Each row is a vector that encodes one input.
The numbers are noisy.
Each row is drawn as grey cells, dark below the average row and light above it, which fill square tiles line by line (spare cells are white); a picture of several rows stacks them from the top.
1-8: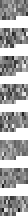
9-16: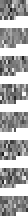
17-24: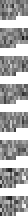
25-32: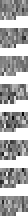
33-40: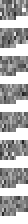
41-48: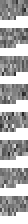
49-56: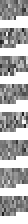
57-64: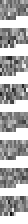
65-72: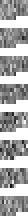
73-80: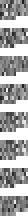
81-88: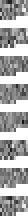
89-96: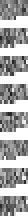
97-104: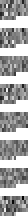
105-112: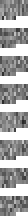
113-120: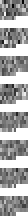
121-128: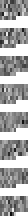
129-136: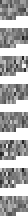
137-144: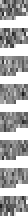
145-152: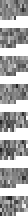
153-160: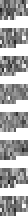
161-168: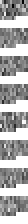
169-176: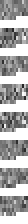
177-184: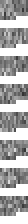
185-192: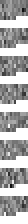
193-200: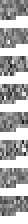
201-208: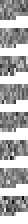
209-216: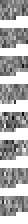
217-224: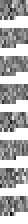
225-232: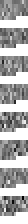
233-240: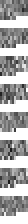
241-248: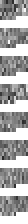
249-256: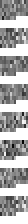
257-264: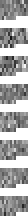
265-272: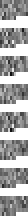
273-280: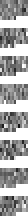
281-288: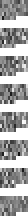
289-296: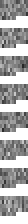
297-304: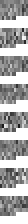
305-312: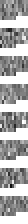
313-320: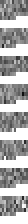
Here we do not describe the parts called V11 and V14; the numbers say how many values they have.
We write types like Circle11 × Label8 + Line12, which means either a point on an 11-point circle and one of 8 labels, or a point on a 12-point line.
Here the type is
Bool × V11 × V14 + Line15.
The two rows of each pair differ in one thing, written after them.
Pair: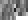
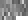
the value of V11
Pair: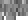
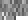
the true/false value
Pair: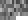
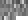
the value of V11
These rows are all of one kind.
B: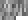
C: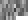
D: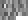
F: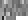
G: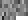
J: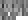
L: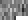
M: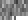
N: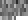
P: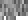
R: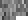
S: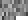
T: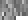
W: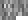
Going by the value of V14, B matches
F, G, P and S.
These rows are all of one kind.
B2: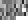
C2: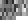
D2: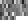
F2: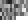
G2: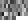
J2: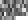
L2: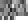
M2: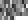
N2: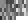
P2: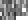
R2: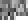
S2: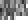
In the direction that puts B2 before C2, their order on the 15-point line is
G2, D2, L2, R2, S2, M2, J2, B2, P2, F2, N2, C2.
